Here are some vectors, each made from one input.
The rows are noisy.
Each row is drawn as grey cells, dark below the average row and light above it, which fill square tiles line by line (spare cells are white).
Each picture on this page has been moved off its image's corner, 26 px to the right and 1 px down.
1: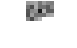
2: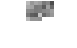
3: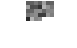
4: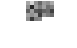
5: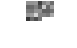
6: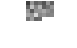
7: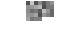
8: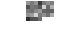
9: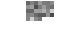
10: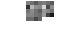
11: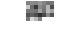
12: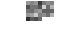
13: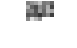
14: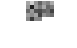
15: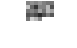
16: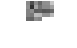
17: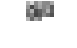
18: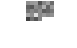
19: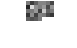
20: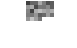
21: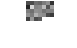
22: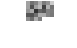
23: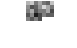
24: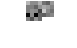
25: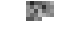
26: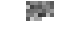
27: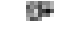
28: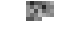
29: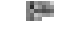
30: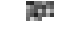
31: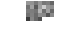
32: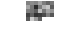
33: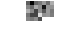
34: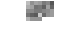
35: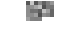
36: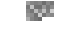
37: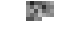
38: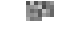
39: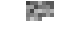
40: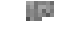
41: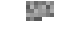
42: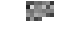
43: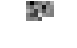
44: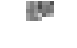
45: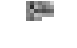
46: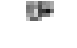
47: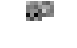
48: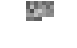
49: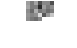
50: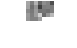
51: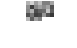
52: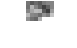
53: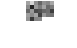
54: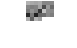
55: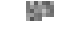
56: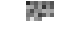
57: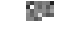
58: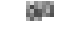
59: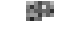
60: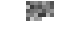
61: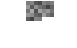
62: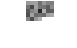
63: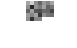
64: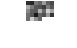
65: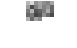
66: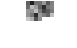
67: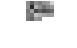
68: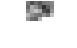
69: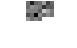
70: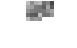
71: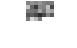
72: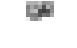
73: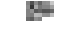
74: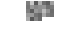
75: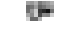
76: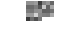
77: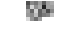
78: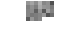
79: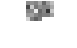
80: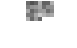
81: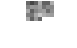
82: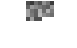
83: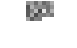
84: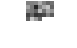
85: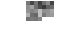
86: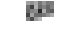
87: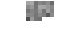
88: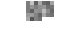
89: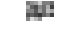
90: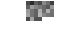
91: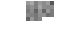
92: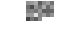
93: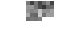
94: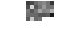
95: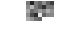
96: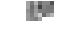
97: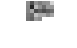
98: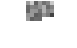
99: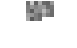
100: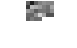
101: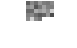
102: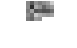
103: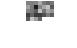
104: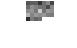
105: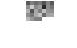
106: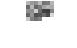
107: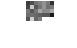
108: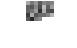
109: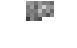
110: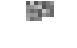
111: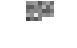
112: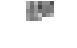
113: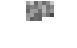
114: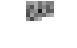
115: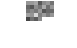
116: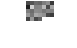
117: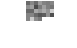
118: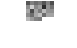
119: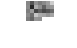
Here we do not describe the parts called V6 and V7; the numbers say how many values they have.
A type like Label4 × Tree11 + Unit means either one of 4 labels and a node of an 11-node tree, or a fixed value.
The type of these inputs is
(Bool × Line4 + V6) × V7.
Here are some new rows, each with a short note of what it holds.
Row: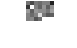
a value of V6 and a value of V7
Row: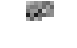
a point on a 4-point line, a true/false value and a value of V7
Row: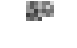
a point on a 4-point line, a true/false value and a value of V7
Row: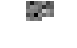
a value of V6 and a value of V7
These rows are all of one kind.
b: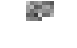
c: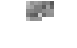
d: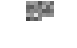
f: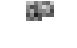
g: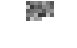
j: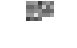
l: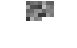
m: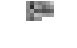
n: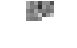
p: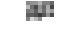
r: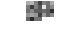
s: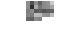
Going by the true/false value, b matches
c, f and p.
